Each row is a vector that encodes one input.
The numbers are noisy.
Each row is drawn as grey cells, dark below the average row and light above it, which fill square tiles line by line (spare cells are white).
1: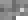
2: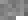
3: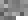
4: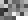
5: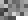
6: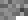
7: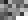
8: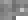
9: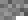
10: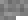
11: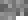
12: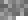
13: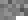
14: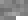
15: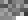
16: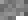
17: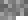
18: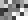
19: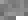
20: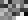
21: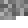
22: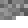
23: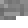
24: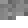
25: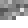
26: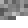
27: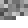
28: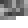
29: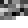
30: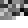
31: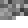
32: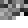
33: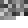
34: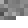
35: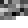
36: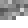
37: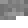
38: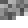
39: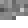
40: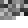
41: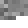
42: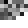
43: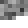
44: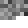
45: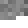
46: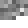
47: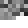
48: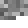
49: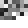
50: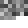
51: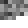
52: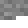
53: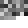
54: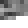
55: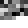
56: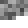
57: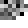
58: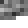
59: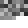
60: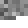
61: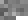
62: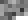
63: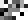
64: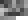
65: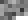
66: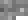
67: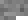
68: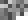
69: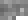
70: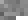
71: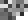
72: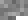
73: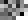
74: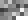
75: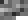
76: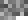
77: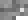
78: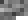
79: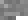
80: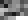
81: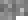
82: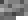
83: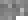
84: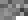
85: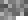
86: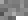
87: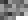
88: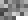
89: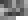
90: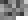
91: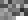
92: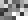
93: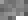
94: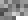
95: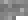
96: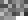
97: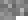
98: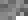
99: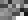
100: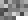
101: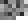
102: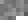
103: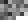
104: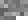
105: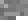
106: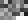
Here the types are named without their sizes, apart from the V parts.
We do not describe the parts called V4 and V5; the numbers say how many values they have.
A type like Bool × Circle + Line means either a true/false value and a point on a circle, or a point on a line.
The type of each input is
Bool × Circle × Line × Line × V5 + V4.
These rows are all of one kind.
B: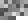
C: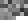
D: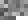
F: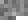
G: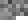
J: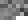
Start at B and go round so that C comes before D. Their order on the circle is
B, C, F, D, J, G.
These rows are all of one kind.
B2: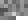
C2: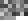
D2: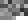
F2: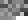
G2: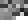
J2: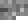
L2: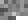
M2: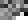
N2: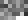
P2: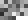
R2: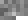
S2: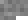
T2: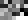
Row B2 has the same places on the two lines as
L2, M2, P2 and R2.
